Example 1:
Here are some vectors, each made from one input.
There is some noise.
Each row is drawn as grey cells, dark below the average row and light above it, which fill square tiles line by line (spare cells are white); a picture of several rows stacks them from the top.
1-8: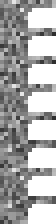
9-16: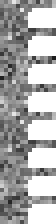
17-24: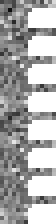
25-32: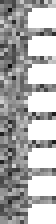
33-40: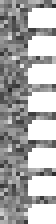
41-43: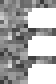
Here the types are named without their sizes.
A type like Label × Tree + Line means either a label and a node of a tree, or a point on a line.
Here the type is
Label.
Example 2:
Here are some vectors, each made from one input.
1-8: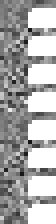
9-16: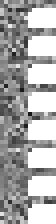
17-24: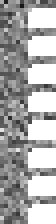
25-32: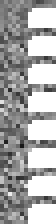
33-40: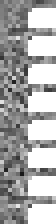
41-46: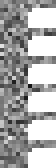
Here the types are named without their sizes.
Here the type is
Tree.
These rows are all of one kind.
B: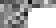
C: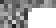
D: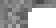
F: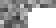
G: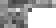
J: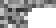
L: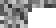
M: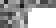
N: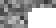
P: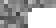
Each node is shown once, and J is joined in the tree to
P.
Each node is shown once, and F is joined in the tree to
P.
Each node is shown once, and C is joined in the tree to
B and D.
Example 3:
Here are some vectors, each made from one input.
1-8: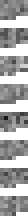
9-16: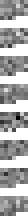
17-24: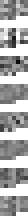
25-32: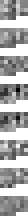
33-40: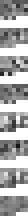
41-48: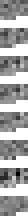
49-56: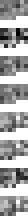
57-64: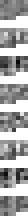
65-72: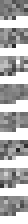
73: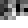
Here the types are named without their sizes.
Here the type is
Label.
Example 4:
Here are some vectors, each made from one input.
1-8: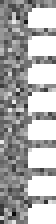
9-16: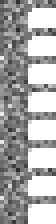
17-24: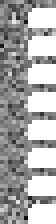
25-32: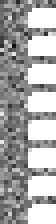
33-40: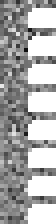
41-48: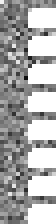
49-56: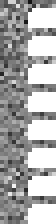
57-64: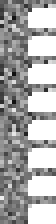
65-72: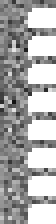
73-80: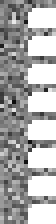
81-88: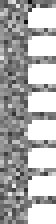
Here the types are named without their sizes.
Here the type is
Circle.
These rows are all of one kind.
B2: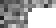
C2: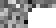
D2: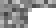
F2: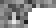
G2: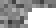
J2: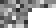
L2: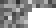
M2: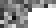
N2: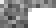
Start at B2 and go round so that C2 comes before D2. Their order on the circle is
B2, J2, C2, F2, D2, N2, G2, L2, M2.
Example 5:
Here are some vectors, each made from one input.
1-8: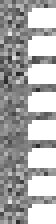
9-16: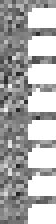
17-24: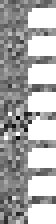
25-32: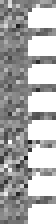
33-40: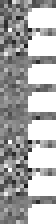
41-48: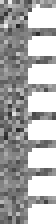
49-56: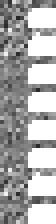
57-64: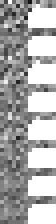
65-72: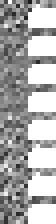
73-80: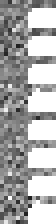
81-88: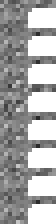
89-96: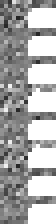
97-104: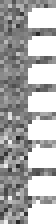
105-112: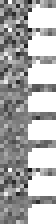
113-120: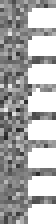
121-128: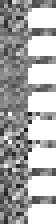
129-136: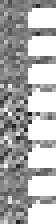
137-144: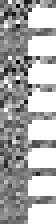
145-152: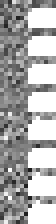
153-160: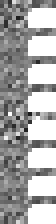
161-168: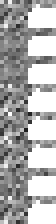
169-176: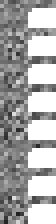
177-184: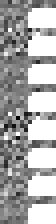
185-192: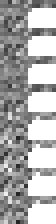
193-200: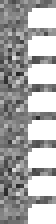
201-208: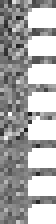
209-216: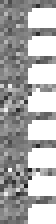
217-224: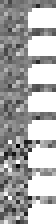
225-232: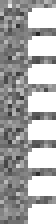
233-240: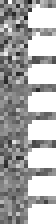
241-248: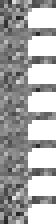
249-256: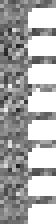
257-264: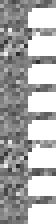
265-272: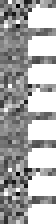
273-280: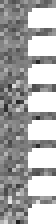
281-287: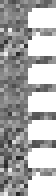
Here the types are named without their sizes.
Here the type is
Line.
